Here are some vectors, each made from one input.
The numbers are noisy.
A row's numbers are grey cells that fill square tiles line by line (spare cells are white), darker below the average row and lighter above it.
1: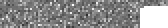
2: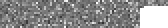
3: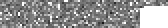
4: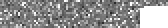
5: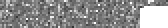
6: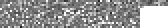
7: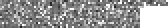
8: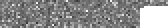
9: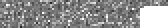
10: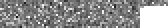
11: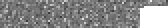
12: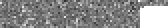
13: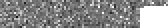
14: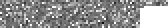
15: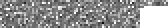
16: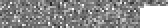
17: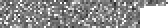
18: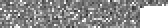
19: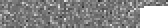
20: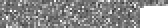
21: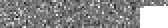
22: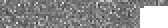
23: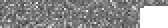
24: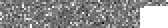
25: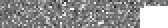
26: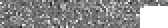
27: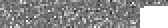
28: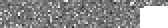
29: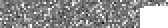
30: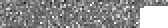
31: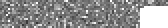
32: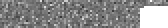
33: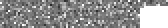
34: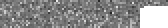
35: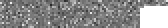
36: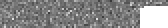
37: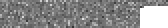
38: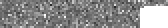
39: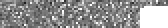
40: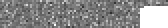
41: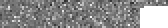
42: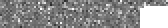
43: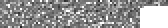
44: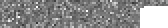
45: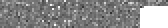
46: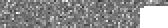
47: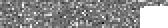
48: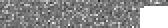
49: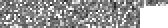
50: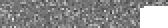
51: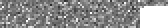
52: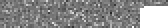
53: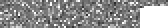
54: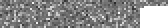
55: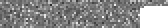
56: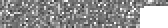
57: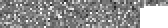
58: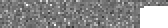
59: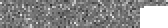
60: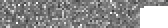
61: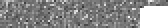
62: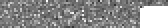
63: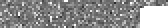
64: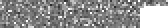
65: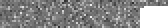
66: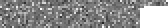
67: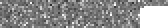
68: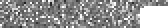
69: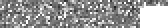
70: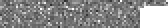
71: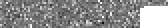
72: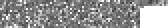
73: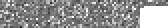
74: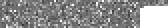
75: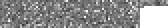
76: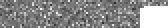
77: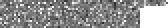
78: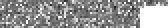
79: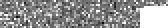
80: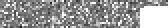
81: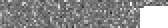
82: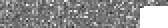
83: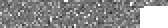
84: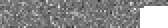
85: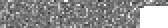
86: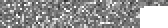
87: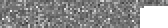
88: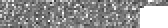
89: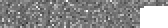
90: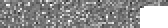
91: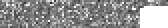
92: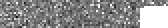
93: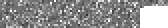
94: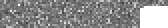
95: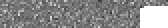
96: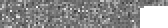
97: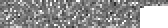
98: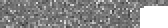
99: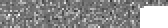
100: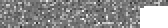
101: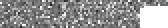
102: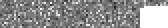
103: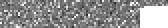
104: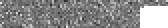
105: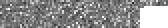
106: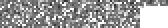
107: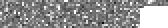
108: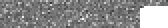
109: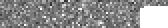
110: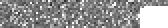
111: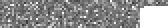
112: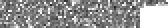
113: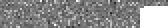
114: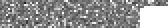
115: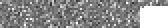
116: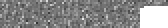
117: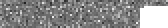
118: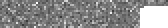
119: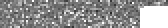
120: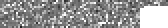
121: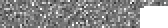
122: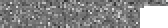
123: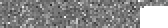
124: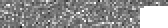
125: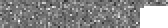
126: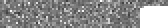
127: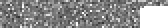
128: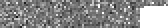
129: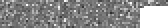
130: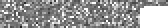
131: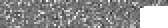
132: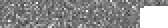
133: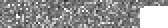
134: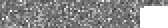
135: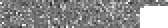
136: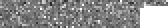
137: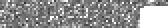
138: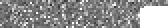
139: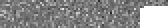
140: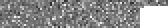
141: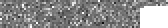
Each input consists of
either three true/false values, or a list of up to two points on a 7-point line.
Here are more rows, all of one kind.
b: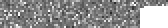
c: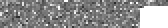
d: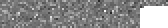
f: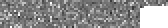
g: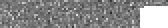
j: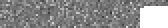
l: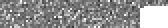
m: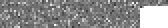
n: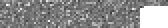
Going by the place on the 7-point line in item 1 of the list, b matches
d, f and l.
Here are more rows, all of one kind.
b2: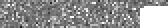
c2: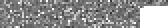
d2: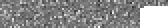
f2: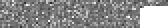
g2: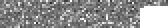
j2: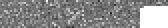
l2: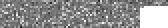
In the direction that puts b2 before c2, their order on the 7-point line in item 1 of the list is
d2, b2, l2, j2, f2, c2, g2.
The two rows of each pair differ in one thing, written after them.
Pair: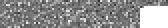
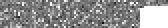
the place on the 7-point line in item 2 of the list
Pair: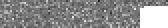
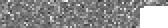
the place on the 7-point line in item 1 of the list
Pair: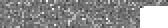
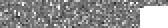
the place on the 7-point line in item 1 of the list
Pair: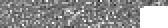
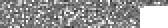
the place on the 7-point line in item 2 of the list
